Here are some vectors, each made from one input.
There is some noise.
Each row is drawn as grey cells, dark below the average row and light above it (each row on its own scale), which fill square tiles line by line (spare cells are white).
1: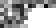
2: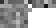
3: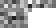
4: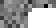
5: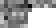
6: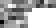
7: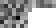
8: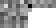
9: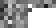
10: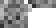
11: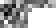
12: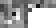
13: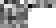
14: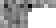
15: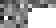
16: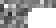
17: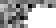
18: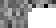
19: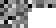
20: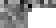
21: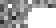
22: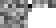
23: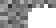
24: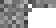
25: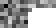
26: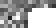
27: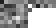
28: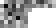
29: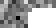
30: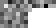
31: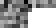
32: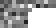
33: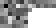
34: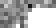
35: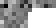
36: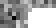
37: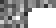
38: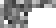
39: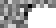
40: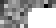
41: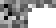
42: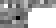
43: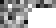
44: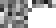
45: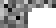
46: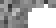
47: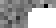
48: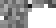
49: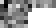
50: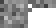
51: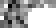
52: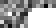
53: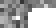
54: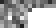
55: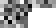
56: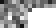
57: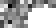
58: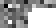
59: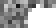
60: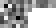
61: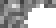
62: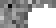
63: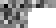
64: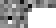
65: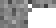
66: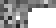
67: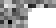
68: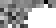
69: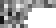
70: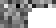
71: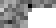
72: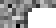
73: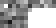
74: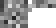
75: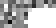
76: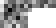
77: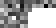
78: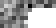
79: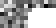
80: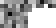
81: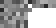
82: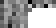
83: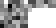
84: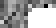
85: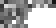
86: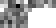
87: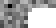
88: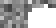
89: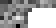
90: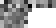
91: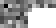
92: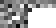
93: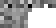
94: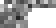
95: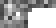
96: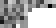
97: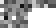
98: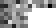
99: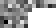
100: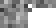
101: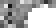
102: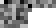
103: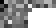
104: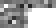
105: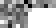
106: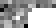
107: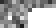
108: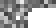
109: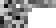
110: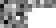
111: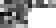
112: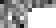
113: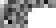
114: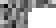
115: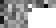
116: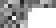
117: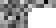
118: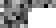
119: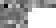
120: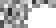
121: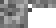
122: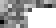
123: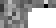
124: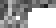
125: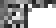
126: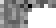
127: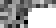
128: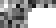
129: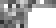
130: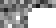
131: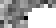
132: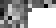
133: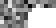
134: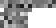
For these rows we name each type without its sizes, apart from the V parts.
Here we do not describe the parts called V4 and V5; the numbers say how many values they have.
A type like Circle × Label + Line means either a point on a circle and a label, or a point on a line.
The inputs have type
Bool × Tree × V4 × V5 + Unit.
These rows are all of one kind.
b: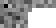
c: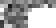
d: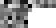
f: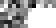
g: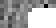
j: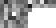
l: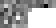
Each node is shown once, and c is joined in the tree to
d, f and l.
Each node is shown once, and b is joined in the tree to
d.
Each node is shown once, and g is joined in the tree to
l.
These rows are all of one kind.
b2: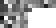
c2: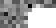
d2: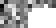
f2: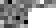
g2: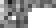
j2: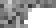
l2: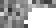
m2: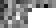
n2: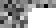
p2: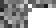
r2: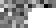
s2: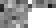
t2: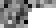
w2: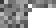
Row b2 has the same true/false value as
c2, j2, n2 and r2.
